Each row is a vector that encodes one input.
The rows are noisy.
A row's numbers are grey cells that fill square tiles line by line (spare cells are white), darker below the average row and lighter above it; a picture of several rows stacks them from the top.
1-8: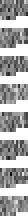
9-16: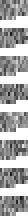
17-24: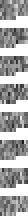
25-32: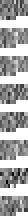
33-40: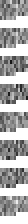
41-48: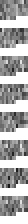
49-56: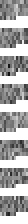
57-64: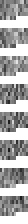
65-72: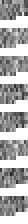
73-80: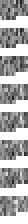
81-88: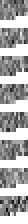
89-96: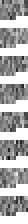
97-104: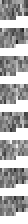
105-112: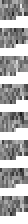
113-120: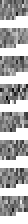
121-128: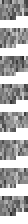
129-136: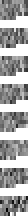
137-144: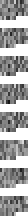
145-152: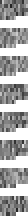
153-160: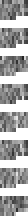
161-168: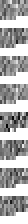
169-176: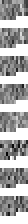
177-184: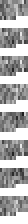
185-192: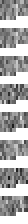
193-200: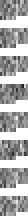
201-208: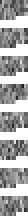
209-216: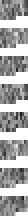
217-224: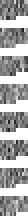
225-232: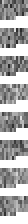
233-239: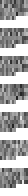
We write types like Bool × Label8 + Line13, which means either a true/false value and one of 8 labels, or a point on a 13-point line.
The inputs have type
Label4 × (Line4 + Line6) + List2(Line5).
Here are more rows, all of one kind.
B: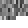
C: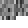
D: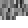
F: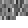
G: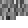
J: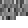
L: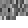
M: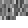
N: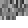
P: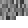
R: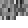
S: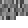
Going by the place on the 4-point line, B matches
C, L and S.
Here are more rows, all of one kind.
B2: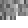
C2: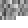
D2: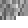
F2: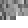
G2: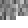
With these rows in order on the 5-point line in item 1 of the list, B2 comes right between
F2 and G2.
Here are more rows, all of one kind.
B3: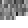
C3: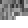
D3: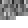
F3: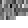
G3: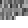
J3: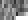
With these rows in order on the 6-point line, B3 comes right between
G3 and J3.
